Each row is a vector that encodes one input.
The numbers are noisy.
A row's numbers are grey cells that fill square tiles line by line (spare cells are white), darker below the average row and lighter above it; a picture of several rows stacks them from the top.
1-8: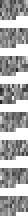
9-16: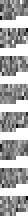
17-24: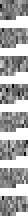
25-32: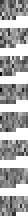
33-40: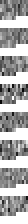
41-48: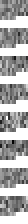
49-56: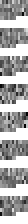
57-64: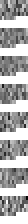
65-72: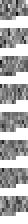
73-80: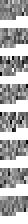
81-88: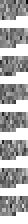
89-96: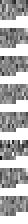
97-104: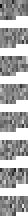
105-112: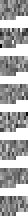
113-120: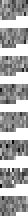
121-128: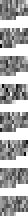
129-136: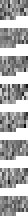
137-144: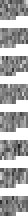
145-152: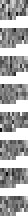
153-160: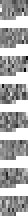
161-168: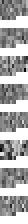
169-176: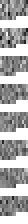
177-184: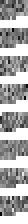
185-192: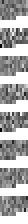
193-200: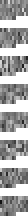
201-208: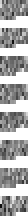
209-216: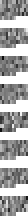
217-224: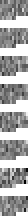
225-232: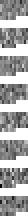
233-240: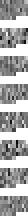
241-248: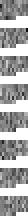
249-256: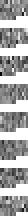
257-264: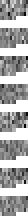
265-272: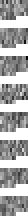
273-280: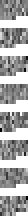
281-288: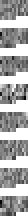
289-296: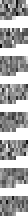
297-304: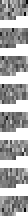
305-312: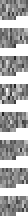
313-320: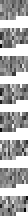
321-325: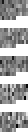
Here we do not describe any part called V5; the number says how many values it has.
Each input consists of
either a point on a 13-point line, or a true/false value and a value of V5.
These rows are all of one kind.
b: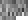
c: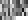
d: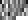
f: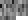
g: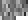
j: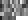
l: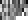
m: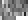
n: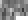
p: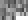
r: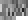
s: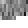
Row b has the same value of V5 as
c, d, l and r.
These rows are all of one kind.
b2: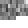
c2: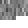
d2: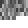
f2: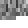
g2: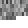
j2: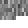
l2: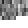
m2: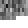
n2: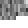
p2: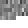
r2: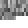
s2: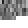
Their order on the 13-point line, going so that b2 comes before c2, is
m2, s2, l2, d2, n2, b2, f2, c2, r2, j2, p2, g2.
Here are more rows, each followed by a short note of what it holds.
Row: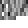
a true/false value and a value of V5
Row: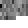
a true/false value and a value of V5
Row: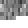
a point on a 13-point line
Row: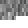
a point on a 13-point line
